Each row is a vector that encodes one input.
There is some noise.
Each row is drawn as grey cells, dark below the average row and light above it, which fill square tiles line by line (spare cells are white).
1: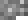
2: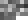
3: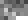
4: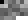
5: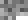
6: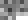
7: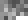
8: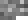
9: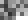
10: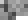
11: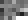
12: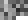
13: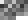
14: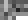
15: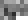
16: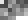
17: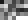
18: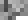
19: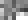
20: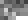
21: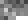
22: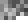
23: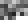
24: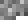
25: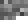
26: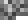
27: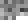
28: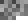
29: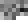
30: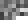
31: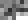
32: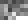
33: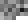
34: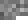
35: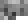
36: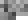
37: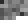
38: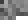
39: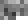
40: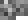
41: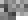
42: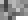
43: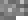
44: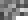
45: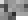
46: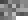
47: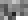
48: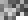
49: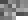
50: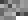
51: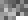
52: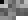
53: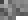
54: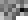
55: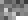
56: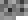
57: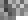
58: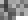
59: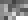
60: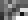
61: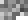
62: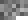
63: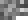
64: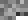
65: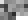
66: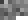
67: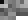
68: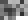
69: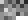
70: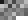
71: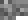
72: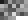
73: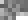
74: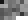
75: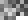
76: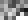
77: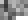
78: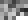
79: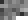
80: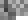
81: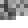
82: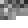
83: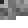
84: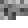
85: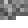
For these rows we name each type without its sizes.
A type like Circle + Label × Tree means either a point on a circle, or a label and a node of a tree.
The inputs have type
Bool × Bool × Bool.
